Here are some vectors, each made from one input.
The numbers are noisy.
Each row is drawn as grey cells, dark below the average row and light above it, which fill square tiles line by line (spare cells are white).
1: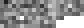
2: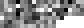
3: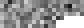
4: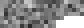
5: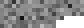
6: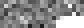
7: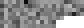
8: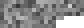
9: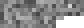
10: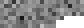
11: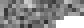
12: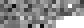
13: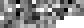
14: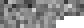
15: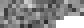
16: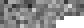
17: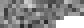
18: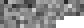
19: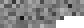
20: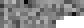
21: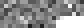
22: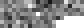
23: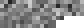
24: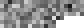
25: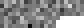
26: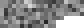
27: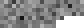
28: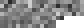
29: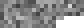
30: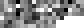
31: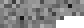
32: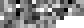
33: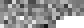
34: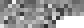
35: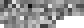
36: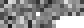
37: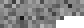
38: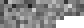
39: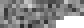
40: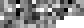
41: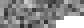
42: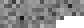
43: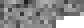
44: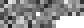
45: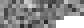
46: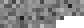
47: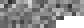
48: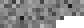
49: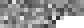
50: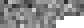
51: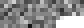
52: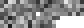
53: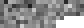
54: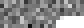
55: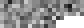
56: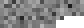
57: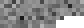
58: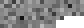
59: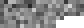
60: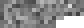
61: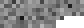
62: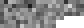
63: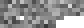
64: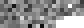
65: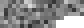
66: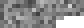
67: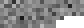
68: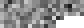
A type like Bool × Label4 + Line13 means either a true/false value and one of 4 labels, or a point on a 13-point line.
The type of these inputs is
List2(Line5).
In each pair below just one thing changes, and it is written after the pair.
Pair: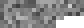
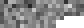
the place on the 5-point line in item 2 of the list
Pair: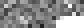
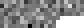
the place on the 5-point line in item 2 of the list
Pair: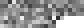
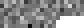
the place on the 5-point line in item 1 of the list
